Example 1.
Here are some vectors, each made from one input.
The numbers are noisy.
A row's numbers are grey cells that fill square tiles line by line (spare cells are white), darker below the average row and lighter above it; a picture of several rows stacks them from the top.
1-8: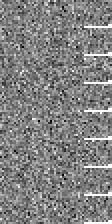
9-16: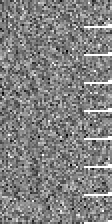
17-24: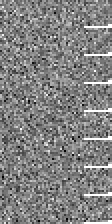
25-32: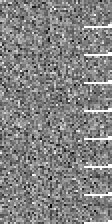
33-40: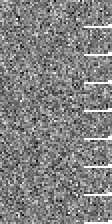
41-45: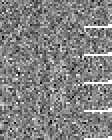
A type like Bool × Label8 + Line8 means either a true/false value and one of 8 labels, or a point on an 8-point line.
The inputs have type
Bool × Bool × Bool + Label5.
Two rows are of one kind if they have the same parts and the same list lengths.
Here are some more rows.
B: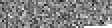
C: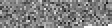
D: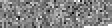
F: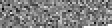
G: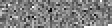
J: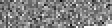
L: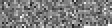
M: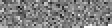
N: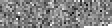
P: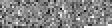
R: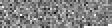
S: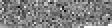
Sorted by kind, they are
B, F, J, L
C, D, G, M, N, P, R, S

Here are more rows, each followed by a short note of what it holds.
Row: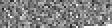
one of 5 labels
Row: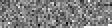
one of 5 labels
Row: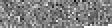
three true/false values
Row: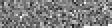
one of 5 labels
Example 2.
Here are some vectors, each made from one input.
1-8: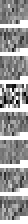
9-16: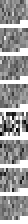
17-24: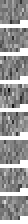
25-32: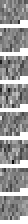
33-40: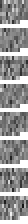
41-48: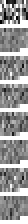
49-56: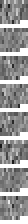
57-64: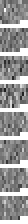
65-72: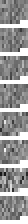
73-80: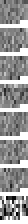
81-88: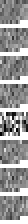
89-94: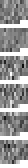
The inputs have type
Bool × Tree11 + Unit.
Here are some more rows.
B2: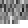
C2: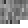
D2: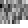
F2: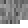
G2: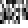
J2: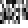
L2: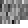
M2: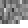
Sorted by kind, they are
B2, C2, D2, F2, L2, M2
G2, J2

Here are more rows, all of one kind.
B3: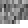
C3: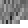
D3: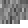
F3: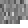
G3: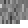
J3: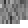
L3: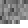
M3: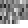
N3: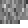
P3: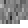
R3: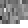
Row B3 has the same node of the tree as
D3, G3, J3 and P3.
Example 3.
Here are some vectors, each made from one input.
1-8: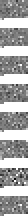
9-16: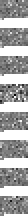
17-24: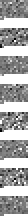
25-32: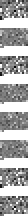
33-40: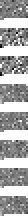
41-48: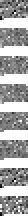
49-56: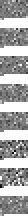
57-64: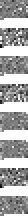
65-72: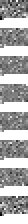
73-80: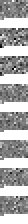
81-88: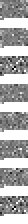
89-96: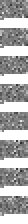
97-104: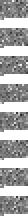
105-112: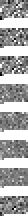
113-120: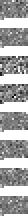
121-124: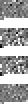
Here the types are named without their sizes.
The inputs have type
Bool × Bool × Bool × Bool + Line.
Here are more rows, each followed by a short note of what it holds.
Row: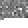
four true/false values
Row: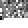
a point on a line
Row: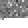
four true/false values
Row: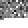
a point on a line
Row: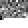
a point on a line
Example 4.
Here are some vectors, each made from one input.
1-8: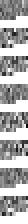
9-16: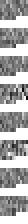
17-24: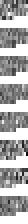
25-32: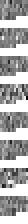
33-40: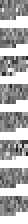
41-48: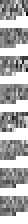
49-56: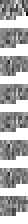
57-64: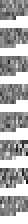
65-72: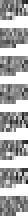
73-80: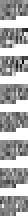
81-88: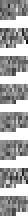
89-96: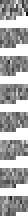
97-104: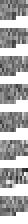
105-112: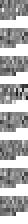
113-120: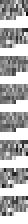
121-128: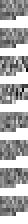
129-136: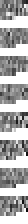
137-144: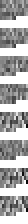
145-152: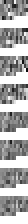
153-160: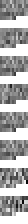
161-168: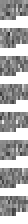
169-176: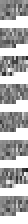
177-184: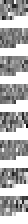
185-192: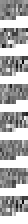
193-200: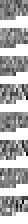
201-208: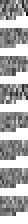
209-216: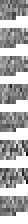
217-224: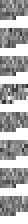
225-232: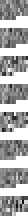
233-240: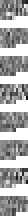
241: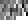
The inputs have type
Label12 + Line11.
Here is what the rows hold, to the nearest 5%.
About 70% of them hold one of 12 labels. The rest hold a point on an 11-point line.
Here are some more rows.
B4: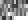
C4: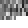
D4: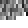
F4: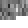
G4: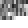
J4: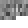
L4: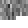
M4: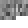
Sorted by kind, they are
B4, C4, D4, G4
F4, J4, L4, M4

